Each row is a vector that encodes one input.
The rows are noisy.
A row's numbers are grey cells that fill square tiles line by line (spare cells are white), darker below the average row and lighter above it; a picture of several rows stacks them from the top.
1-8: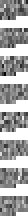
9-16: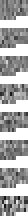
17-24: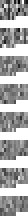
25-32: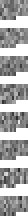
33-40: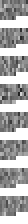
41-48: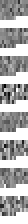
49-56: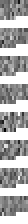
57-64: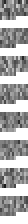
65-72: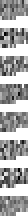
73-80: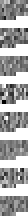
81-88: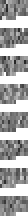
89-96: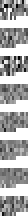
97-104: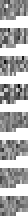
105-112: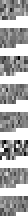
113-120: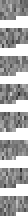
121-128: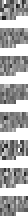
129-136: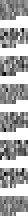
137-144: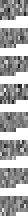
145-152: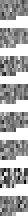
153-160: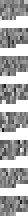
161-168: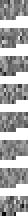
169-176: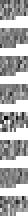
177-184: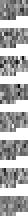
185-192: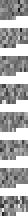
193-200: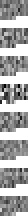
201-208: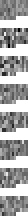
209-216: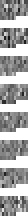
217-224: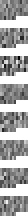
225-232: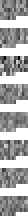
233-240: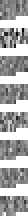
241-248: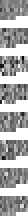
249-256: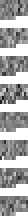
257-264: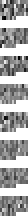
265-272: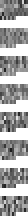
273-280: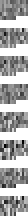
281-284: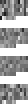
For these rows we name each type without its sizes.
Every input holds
a point on each of two lines, together with either a label, or three true/false values.
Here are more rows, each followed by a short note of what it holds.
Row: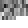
a point on each of two lines and three true/false values
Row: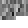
a point on each of two lines and three true/false values
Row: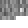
a point on each of two lines and three true/false values
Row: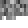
a point on each of two lines and three true/false values
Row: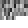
a point on each of two lines and three true/false values
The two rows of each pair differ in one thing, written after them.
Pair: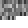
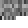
the place on one of the two lines
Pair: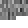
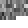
the label
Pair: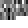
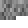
the label
